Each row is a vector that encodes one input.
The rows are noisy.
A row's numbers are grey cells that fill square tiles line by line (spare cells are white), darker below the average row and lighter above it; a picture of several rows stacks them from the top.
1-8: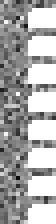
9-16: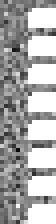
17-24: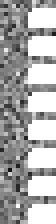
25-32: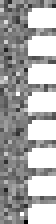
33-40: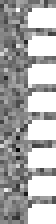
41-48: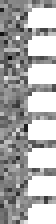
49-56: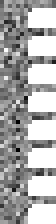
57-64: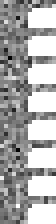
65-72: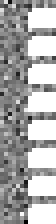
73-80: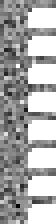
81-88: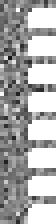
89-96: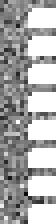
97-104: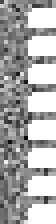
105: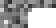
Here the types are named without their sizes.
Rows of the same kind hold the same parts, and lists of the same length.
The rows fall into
2 kinds.
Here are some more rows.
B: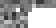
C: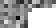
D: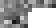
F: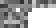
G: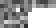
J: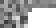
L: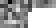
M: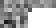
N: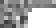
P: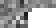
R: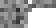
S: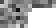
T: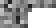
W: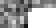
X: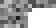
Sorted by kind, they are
B, C, D, F, G, L, P, T, W
J, M, N, R, S, X

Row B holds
a point on a circle and a label.
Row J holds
a label and a point on a line.
